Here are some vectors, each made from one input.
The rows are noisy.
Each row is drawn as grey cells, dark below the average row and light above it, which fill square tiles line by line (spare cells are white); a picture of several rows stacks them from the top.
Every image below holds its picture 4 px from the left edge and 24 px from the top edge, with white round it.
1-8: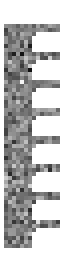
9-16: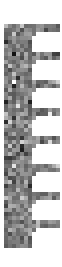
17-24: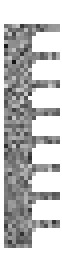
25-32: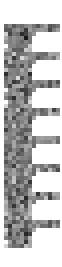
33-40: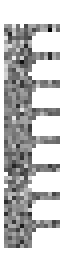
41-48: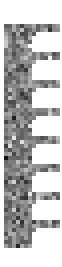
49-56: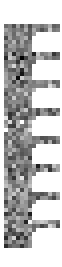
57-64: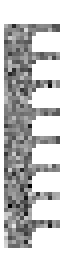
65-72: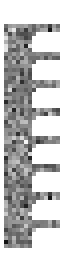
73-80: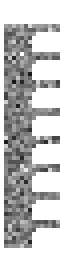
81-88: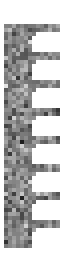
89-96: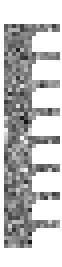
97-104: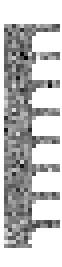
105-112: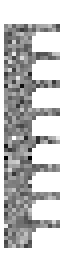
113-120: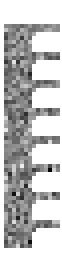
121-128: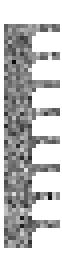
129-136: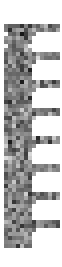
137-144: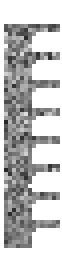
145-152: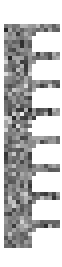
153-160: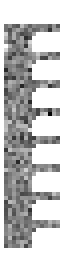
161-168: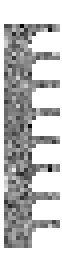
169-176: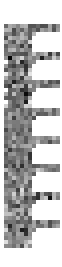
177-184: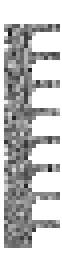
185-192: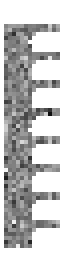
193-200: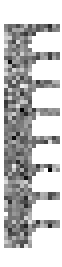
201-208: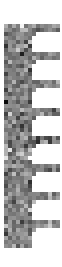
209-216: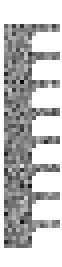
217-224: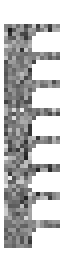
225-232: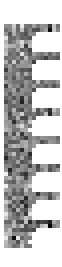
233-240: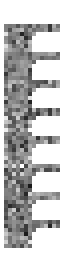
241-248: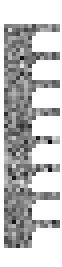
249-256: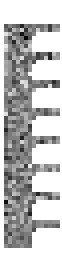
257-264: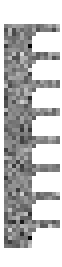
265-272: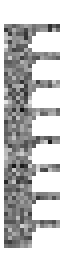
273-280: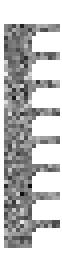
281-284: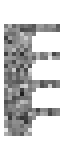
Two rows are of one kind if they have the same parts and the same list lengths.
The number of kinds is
2.
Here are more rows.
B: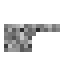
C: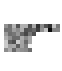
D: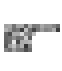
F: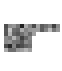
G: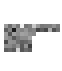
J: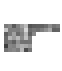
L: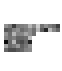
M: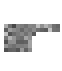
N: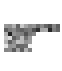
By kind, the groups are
B, D, F, G, J, L, M
C, N

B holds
a point on each of two 19-point circles.
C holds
three true/false values.
